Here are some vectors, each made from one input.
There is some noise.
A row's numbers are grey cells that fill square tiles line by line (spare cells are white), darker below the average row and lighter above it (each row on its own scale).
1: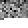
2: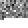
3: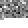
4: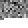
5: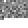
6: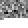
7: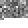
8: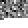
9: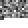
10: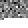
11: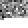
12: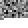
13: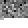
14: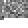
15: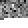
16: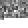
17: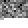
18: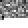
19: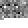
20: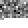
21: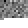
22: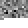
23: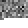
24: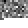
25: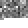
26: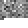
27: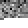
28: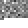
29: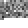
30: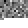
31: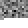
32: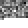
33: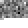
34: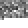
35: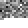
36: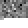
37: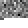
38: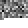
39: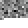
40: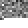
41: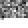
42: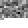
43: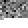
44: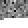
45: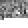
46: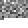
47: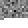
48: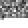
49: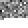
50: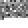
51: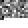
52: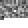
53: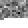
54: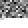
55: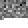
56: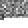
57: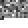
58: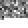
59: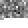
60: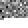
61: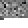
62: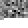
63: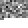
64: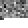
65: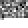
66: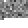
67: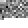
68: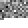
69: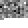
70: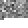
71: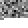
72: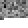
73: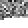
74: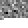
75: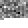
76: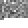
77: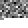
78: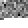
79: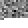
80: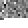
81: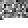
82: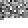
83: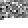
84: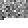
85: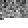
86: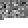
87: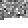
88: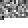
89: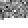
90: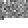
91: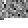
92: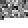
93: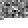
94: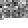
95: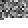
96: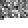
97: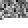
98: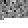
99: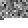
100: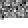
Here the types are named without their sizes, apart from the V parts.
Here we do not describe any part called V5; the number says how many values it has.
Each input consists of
a point on a line, together with either a point on a line, or a value of V5.
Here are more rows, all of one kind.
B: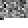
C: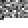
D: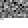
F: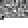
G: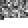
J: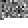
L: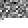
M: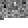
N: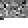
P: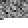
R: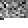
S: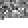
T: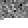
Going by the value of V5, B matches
C, J and P.
